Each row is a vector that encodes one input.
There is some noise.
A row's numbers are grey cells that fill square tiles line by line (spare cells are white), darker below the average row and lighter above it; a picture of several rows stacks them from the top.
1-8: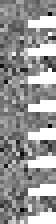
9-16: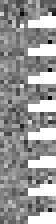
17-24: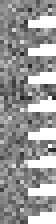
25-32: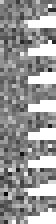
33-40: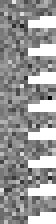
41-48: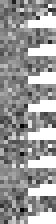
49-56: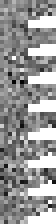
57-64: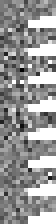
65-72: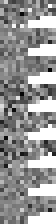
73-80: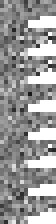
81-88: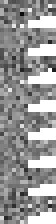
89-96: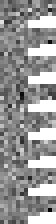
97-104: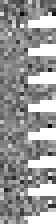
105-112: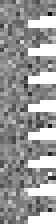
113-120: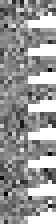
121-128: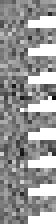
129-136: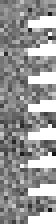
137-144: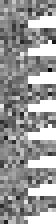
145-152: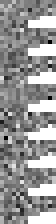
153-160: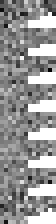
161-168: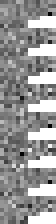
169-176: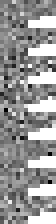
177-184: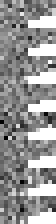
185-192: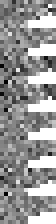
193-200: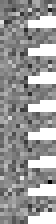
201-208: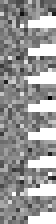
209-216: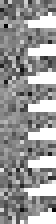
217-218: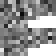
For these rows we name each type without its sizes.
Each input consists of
either a point on a circle and a true/false value, or a point on a line.
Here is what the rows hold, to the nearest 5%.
About 40% of them hold a point on a circle and a true/false value. The rest hold a point on a line.
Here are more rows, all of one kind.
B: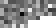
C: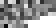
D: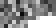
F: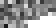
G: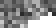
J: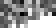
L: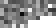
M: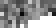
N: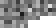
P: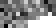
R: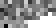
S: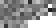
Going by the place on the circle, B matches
L and N.
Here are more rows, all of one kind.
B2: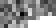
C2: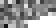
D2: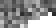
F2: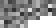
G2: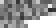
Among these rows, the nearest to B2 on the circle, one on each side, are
C2 and D2.
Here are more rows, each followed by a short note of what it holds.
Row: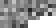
a point on a line
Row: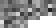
a point on a circle and a true/false value
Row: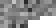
a point on a line
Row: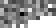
a point on a circle and a true/false value
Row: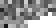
a point on a circle and a true/false value
